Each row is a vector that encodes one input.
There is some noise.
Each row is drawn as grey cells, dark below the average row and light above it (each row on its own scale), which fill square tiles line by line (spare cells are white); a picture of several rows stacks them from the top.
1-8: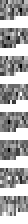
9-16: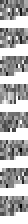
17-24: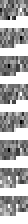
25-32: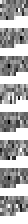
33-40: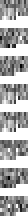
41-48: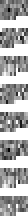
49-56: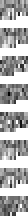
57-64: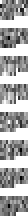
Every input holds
either a point on a 5-point line, or a point on an 8-point line.
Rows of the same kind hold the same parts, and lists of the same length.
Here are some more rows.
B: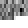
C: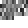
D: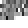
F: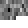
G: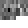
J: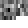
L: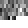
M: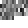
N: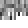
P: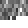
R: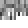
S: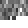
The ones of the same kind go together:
B, C, D, M, N, R
F, G, J, L, P, S

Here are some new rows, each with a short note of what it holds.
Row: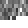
a point on a 5-point line
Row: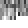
a point on an 8-point line
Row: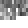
a point on an 8-point line
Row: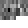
a point on a 5-point line
